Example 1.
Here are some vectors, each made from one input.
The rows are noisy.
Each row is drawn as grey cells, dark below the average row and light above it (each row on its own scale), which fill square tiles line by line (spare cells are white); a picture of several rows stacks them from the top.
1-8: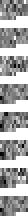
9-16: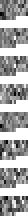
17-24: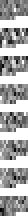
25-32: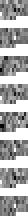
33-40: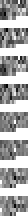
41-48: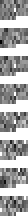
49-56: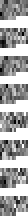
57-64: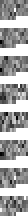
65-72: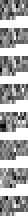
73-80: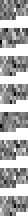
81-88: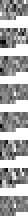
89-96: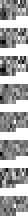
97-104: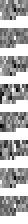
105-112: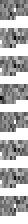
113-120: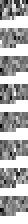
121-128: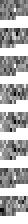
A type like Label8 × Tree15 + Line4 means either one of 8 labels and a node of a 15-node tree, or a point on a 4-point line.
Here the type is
Line5 + Line7 × (Tree10 + Unit).
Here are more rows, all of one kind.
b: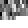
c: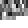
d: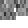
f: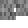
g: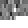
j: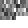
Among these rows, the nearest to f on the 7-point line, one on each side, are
d and g.
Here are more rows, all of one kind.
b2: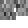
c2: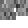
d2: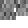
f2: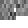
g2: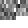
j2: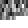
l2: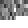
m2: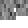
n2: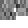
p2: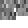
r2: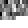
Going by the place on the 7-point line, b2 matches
c2, d2, n2 and p2.
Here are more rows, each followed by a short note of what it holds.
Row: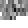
a point on a 5-point line
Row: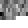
a point on a 7-point line
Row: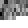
a point on a 7-point line
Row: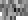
a point on a 5-point line
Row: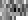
a point on a 5-point line
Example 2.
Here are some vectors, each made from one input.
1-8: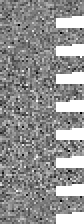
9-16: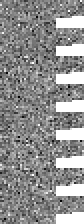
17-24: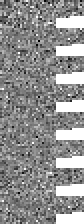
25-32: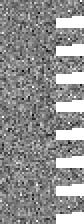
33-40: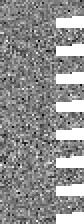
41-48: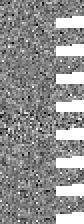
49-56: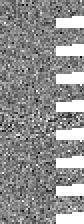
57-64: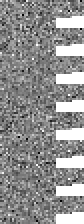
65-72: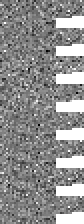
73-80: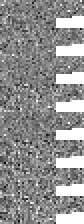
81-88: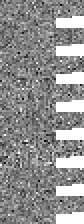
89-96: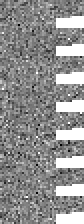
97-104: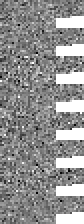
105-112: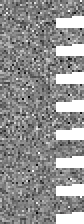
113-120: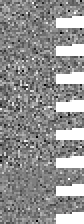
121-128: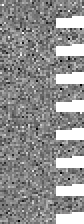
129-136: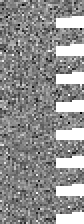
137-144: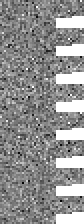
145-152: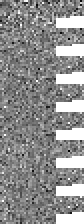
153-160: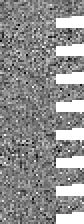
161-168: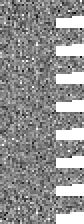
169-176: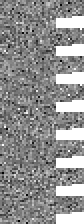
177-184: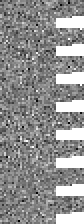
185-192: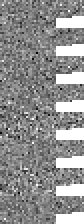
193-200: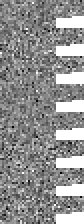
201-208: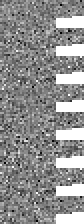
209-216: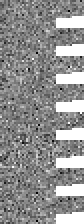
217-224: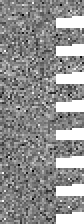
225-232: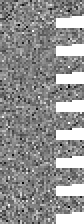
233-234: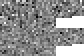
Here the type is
Bool × (Line9 + Line13).
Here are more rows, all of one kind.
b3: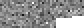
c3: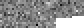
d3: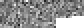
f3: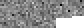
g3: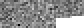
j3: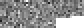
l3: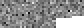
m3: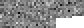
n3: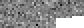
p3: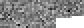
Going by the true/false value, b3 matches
d3, f3, j3 and l3.
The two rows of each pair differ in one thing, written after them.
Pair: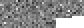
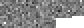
the true/false value
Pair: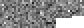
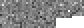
the place on the 9-point line
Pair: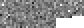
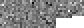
the place on the 9-point line
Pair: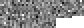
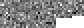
the true/false value
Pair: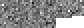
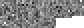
the true/false value
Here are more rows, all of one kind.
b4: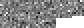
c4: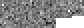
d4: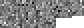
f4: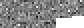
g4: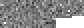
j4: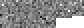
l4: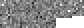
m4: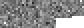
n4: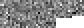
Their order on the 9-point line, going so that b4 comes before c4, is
f4, b4, n4, l4, j4, d4, c4, m4, g4.
